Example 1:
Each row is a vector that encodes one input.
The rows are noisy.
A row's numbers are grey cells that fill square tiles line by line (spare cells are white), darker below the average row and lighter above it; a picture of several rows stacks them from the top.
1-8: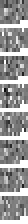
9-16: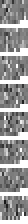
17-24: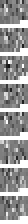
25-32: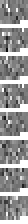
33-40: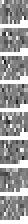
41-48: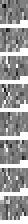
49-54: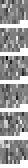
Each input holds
one of 5 labels, together with either a fixed value, or three true/false values.
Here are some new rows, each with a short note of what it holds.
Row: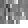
one of 5 labels and three true/false values
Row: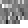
one of 5 labels and three true/false values
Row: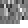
one of 5 labels
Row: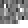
one of 5 labels
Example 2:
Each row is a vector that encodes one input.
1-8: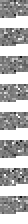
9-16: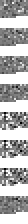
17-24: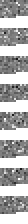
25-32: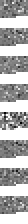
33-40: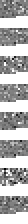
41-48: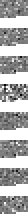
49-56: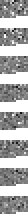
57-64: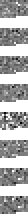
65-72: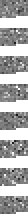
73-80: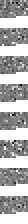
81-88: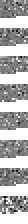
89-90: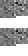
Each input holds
a list of up to two points on an 8-point line.
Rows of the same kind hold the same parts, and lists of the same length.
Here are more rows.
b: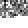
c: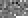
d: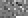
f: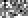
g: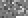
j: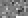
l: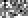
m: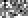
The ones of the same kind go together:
b, f, l, m
c, d, g
j

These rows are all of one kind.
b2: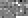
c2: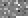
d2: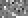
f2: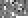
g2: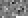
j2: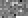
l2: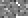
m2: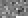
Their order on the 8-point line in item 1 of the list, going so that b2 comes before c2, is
j2, b2, l2, c2, m2, g2, d2, f2.
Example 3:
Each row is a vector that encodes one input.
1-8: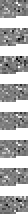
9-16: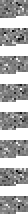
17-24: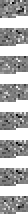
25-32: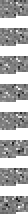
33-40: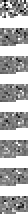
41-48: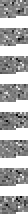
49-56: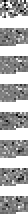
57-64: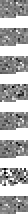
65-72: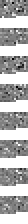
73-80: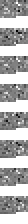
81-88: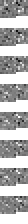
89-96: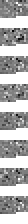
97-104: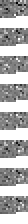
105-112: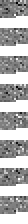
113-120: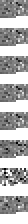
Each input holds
a list of up to two points on a 5-point line.
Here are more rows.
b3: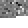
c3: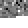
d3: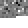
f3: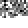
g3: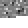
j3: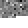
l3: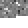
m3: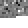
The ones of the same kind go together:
b3, c3, d3, m3
f3
g3, j3, l3

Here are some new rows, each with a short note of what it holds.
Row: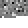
a list of two items
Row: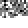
the empty list
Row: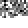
the empty list
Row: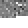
a list of two items
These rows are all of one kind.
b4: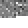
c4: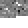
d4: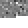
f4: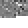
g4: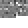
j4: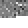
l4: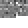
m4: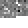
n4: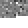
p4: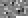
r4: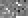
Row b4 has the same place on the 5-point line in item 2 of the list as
j4 and r4.
